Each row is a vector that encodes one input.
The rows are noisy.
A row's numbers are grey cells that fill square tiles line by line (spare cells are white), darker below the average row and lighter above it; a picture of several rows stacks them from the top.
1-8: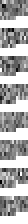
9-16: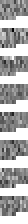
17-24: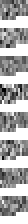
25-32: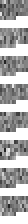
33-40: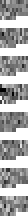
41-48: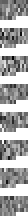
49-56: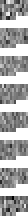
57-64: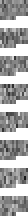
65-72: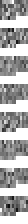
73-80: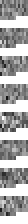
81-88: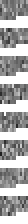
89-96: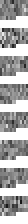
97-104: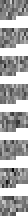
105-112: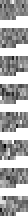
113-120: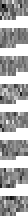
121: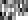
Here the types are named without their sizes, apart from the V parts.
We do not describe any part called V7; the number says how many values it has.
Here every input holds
a value of V7, together with either a point on a line, or four true/false values.
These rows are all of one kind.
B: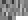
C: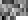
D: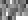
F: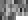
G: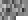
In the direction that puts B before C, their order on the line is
G, D, B, C, F.
